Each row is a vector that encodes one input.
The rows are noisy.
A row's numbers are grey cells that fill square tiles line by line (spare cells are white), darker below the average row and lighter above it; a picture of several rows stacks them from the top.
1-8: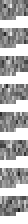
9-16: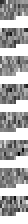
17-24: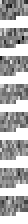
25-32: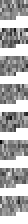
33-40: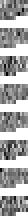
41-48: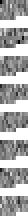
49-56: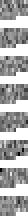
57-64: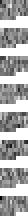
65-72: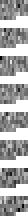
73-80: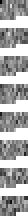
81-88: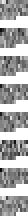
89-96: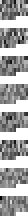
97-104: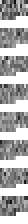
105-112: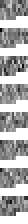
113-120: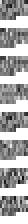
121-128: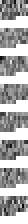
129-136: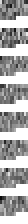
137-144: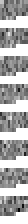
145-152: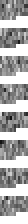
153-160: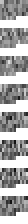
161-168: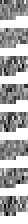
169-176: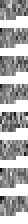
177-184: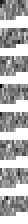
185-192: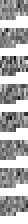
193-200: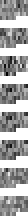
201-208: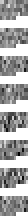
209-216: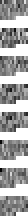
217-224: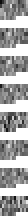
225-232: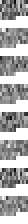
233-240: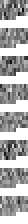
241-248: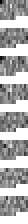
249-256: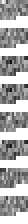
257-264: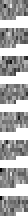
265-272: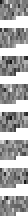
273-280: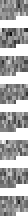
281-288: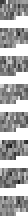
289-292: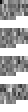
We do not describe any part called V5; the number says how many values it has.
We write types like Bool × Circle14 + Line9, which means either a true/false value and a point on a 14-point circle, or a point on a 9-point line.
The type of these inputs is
Bool × (Tree9 + V5) + Line7.
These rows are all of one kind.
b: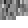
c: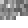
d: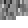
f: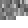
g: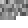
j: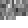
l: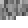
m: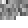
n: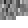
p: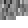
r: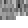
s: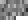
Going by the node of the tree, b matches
d, l, n and p.
